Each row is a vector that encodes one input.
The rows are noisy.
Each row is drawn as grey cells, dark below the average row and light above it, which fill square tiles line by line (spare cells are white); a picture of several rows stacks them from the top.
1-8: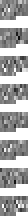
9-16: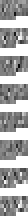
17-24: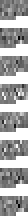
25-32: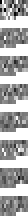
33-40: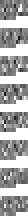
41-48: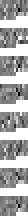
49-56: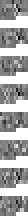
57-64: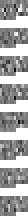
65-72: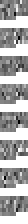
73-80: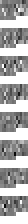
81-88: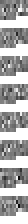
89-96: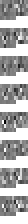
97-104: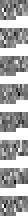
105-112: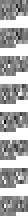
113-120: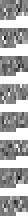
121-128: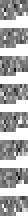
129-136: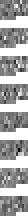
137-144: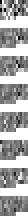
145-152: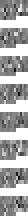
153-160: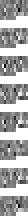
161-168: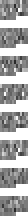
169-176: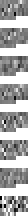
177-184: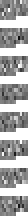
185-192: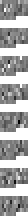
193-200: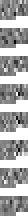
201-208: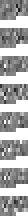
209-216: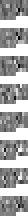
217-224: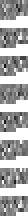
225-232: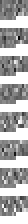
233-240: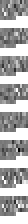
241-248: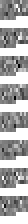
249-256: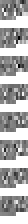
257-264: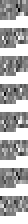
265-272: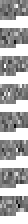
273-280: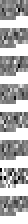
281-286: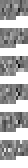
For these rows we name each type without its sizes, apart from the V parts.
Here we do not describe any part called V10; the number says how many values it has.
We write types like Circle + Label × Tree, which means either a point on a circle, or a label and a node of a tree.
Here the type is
List(Bool × V10).
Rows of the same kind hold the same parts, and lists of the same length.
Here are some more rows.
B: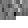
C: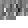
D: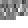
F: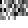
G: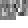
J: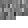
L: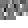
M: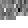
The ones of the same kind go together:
B, C, J, M
D, G, L
F

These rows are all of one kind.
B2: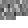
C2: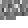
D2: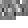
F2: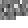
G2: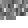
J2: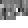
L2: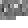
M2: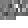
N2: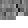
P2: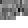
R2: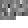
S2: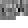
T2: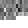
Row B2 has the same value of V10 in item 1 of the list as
C2, F2, L2 and T2.
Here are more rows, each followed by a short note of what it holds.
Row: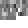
a list of one item
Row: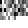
the empty list
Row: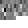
a list of one item
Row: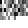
the empty list
